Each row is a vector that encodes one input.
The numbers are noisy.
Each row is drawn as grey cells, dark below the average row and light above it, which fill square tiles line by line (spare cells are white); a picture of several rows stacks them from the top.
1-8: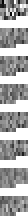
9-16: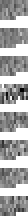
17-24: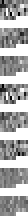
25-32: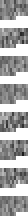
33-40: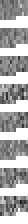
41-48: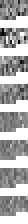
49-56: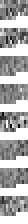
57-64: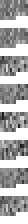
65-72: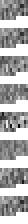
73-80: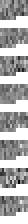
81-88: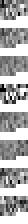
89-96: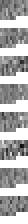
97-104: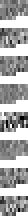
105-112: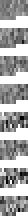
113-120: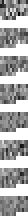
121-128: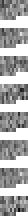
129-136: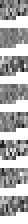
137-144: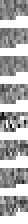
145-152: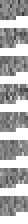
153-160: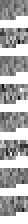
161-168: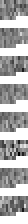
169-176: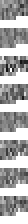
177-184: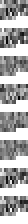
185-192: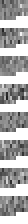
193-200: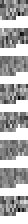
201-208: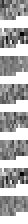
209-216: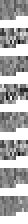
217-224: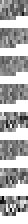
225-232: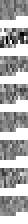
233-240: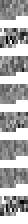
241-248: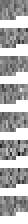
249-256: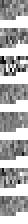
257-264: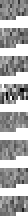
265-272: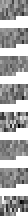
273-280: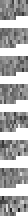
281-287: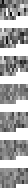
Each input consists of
a point on a 4-point line and a true/false value.
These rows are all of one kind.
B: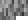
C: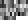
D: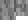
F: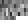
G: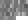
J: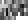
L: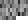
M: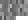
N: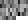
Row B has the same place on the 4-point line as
C and J.
